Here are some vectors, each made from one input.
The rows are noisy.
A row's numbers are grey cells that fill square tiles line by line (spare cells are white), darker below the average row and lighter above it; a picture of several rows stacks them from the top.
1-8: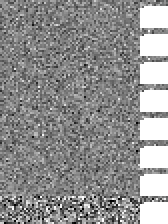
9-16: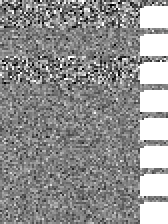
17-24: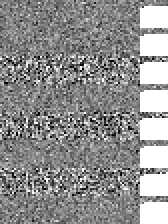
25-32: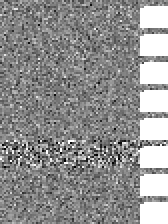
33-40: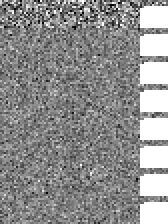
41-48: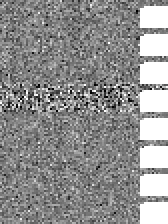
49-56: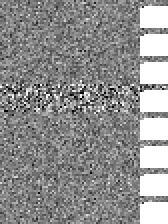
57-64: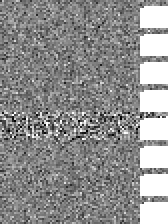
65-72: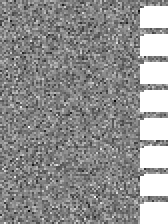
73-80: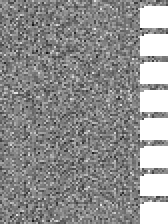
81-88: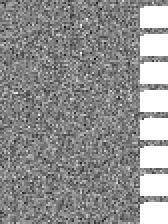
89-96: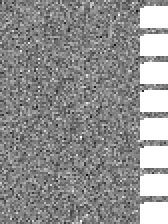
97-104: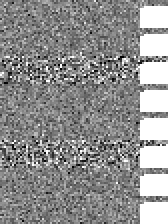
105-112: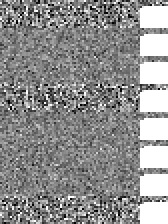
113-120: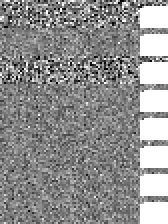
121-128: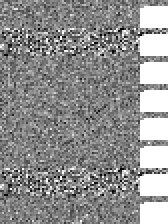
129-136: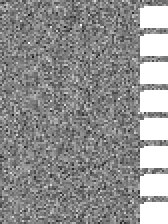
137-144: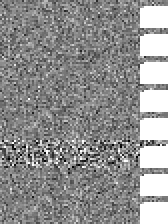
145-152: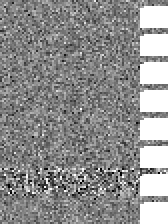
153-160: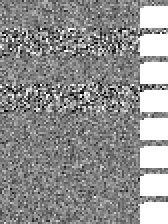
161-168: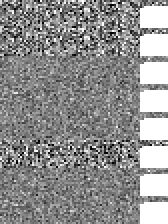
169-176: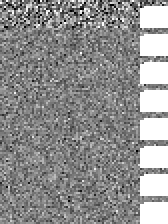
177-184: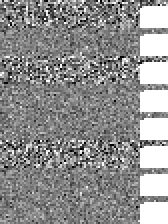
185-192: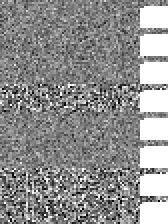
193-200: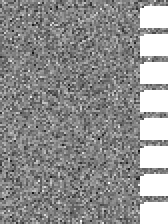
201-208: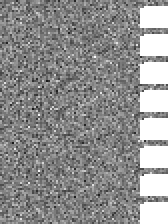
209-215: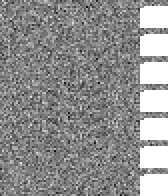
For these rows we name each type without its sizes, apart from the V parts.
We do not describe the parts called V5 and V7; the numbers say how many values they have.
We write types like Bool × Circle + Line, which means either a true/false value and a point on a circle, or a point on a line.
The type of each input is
Label × (Line + V5) + V7.
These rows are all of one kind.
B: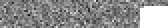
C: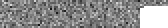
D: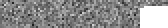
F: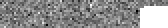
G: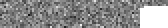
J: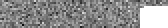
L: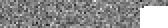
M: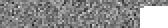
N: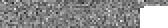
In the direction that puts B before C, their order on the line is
L, B, F, G, D, J, M, N, C.
